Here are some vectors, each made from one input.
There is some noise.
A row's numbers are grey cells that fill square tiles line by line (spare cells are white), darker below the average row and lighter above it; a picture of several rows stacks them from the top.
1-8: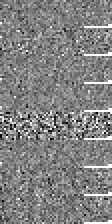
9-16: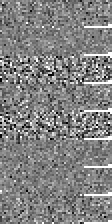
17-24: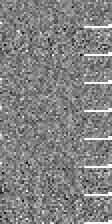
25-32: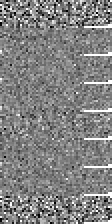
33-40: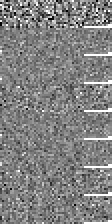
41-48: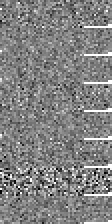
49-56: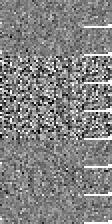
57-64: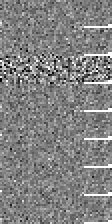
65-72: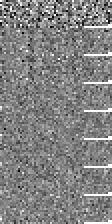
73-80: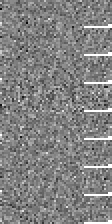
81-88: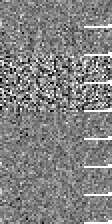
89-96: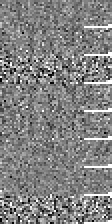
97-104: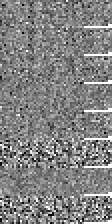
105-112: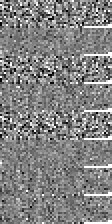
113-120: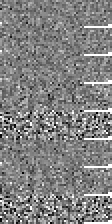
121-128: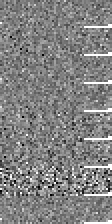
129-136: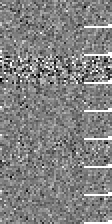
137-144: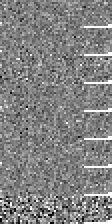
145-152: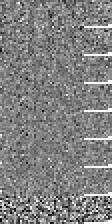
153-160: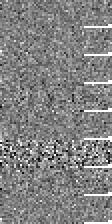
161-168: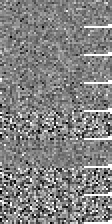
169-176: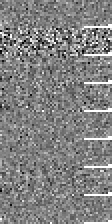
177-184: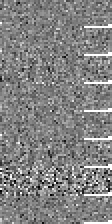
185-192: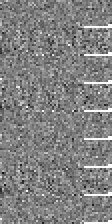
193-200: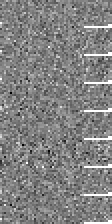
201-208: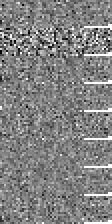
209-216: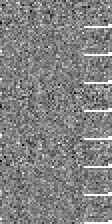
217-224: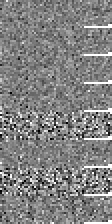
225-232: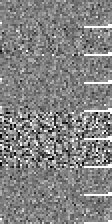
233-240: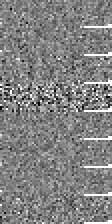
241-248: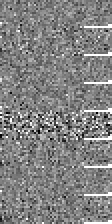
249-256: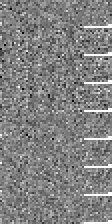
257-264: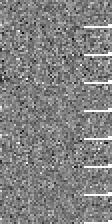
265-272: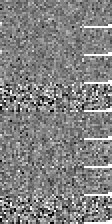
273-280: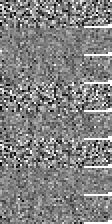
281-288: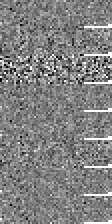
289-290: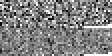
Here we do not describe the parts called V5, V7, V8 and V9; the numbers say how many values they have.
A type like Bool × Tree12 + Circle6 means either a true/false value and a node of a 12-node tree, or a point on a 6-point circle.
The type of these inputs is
(Line11 × Line11 × Line11 × Line11 + Line12) × V5 × V7 × V9 + V8.
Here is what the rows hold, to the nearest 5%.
About 85% of them hold a value of V5, a value of V7 and a value of V9, together with either a point on each of four 11-point lines, or a point on a 12-point line. The rest hold a value of V8.
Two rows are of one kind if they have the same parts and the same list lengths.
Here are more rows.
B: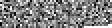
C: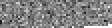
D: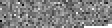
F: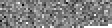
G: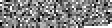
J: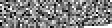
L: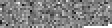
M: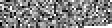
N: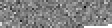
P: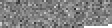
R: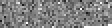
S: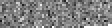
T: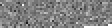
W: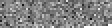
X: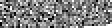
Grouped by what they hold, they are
B, G, J, M, X
C, D, F, L, R, S, W
N, P, T

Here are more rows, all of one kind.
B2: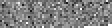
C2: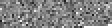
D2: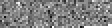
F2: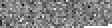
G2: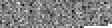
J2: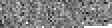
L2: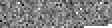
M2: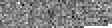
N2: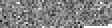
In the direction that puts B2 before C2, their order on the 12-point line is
B2, F2, G2, M2, D2, J2, N2, L2, C2.
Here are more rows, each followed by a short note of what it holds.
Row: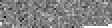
a point on each of four 11-point lines, a value of V5, a value of V7 and a value of V9
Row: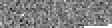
a point on each of four 11-point lines, a value of V5, a value of V7 and a value of V9
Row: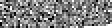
a value of V8
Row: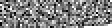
a value of V8
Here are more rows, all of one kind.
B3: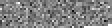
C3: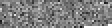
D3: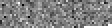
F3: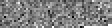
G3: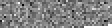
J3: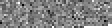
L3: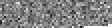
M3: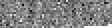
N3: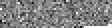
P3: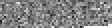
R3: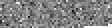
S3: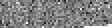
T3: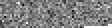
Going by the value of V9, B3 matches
G3, M3 and S3.
